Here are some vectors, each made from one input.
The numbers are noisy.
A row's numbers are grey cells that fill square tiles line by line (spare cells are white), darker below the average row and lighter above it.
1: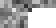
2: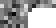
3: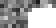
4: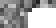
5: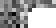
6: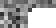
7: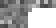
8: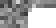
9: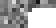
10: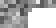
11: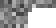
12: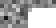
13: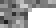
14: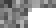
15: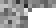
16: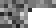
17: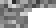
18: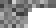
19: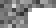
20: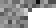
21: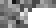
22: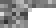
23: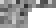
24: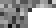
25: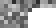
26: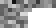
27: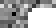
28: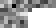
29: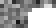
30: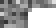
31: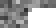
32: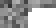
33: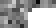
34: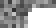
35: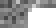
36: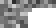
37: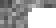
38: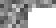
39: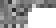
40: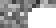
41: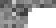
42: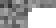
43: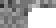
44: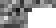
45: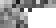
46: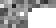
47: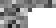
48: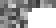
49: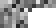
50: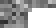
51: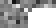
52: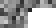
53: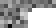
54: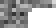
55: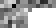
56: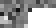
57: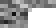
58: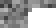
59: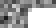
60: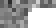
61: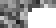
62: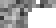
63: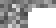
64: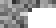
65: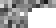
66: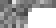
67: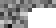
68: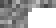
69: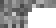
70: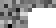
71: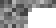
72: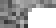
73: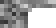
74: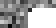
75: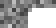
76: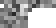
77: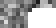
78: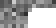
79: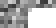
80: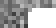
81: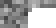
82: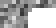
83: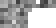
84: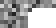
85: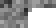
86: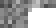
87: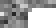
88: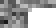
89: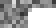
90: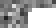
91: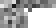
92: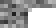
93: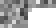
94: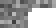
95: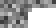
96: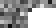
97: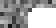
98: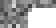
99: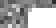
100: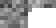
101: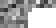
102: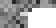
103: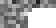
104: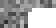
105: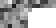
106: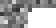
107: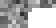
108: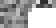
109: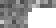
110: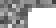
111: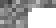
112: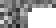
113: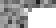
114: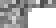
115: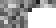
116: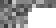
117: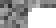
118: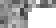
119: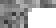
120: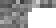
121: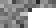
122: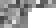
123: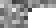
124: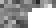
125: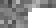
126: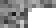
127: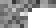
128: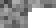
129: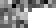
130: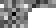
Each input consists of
a point on a 9-point line, together with either one of 7 labels, or a point on a 5-point line.
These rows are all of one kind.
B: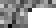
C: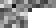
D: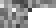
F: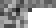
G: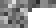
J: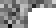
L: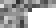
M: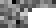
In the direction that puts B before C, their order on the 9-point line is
J, B, F, G, M, D, L, C.
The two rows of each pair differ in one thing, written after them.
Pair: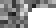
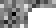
the label
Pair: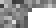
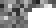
the place on the 9-point line
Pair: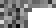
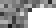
the label
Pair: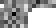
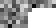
the label
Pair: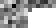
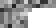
the label
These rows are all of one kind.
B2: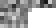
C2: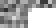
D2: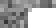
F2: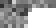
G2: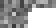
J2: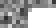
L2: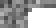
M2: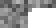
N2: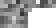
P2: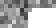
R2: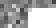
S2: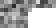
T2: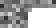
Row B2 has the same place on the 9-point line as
C2 and S2.
